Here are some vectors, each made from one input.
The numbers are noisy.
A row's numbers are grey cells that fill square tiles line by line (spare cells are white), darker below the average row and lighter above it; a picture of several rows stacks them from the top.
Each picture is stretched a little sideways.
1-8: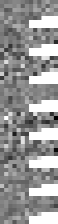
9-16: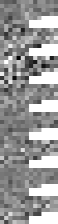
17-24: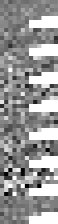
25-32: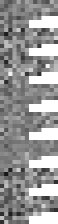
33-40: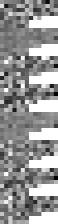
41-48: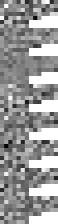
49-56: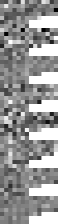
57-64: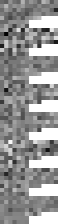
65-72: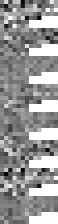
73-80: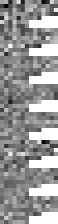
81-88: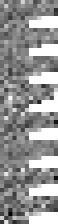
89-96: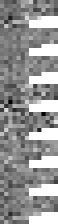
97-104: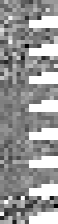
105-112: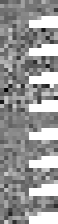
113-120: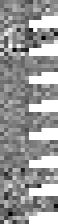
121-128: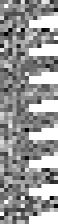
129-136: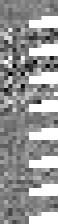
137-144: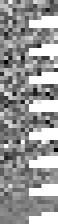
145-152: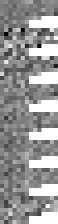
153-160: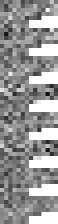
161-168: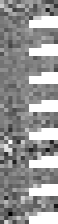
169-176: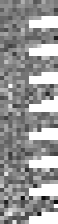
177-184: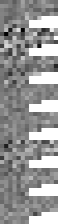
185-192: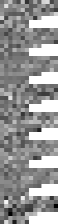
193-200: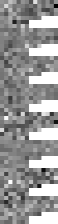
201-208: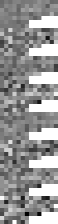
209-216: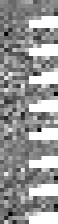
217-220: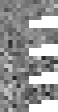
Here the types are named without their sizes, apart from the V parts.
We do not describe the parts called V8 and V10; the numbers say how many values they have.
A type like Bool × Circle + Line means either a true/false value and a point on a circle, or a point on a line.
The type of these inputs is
(Circle + Line) × Line × V8 + V10.
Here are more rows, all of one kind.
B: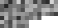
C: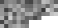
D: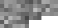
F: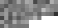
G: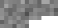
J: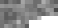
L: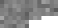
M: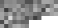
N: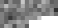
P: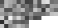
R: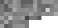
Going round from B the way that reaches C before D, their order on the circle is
B, M, C, J, N, R, L, G, P, F, D.
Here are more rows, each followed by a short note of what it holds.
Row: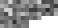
a value of V10
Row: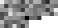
a value of V10
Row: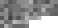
a point on each of two lines and a value of V8
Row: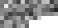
a point on each of two lines and a value of V8
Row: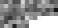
a point on each of two lines and a value of V8
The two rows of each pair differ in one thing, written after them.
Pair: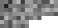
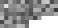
the place on the circle
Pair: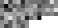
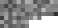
the value of V8
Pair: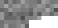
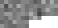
the place on the circle
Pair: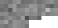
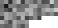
the place on the line
